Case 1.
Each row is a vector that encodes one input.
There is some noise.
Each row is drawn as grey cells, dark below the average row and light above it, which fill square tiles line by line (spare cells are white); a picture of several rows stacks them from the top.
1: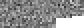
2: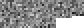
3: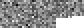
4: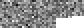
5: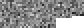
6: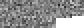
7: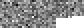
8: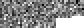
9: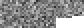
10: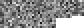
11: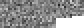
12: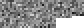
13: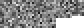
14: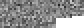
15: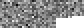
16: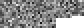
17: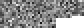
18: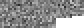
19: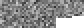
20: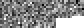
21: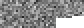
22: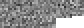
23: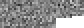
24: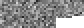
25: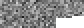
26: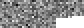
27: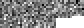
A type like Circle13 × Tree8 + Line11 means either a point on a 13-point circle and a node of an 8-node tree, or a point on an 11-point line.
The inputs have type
Line6.
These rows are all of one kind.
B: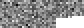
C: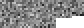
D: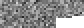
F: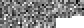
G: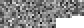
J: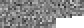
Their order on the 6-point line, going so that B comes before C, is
B, J, D, C, G, F.
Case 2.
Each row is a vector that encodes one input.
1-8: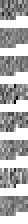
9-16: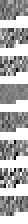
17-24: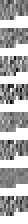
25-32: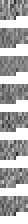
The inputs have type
Tree7.
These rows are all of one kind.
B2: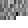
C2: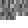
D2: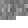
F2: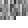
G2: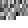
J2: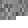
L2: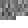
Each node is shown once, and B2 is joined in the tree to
C2, D2 and J2.
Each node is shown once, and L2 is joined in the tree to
C2.
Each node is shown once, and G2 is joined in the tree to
J2.
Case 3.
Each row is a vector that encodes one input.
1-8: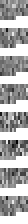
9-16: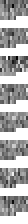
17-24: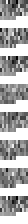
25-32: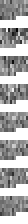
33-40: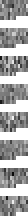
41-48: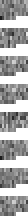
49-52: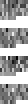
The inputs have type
Line10.
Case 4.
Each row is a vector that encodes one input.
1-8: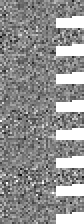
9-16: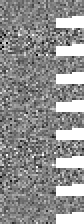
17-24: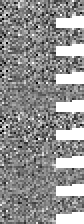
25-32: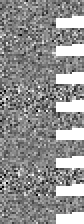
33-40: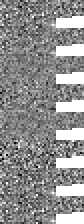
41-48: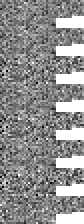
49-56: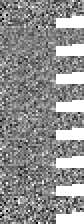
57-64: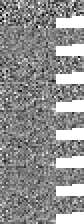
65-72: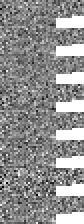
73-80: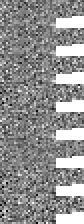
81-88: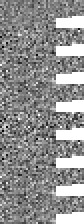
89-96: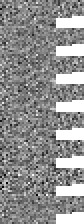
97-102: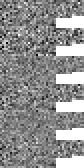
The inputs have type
Line16.
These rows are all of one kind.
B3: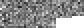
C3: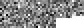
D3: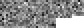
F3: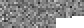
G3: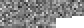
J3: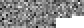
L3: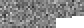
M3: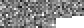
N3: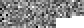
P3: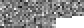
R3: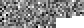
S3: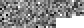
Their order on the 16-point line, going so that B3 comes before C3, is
M3, P3, B3, G3, L3, F3, D3, J3, N3, S3, C3, R3.
